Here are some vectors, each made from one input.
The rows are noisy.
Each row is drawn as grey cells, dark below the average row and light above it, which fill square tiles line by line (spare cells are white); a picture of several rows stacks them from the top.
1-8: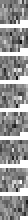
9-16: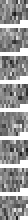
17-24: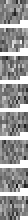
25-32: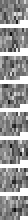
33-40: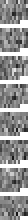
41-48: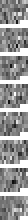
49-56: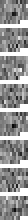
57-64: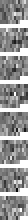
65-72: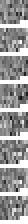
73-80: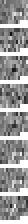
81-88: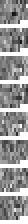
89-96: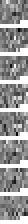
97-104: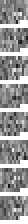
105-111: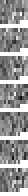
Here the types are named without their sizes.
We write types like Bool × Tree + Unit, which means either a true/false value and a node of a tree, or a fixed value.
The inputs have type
Bool × Bool × Bool + Line × (Tree + Unit).
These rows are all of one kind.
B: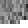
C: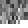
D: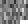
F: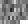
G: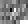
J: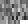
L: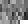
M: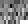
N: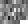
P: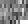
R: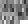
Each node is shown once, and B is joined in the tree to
D, F and L.
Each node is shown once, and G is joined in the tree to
F.
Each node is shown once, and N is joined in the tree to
F.
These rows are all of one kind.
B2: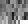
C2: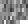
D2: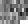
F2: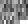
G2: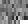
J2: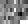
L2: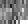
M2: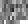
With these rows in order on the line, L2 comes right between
B2 and G2.
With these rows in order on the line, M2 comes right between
C2 and G2.
